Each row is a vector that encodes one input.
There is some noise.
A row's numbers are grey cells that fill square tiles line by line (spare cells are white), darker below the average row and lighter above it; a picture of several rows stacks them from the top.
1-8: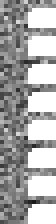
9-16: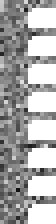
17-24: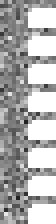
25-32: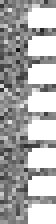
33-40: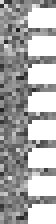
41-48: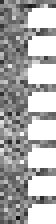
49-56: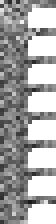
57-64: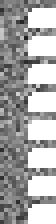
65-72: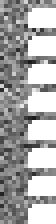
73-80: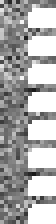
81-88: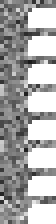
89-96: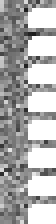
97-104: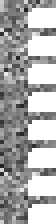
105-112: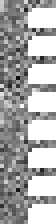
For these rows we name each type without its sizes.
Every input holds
either a point on a circle, or a point on a line.
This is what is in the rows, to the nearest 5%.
About 45% of them hold a point on a circle. The rest hold a point on a line.
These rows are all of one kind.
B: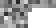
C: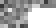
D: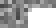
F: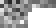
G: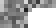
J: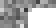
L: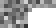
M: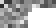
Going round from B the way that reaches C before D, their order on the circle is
B, F, M, C, D, J, G, L.
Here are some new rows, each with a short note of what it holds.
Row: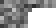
a point on a line
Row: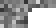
a point on a line
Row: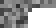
a point on a line
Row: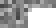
a point on a circle
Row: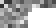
a point on a circle
